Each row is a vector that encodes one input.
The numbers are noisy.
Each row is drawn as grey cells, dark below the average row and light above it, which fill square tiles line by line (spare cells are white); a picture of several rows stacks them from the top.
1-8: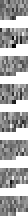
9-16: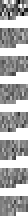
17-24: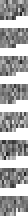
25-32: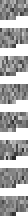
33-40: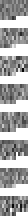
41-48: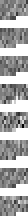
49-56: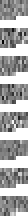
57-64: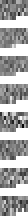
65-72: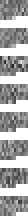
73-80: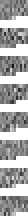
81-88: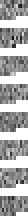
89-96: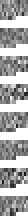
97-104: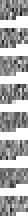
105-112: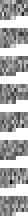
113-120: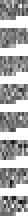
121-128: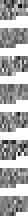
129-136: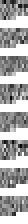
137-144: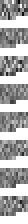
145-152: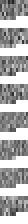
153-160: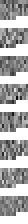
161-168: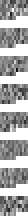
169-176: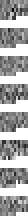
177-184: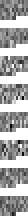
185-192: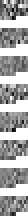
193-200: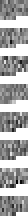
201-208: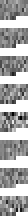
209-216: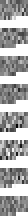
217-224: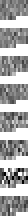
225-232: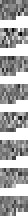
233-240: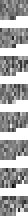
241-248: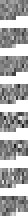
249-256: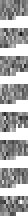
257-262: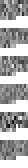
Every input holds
four true/false values.
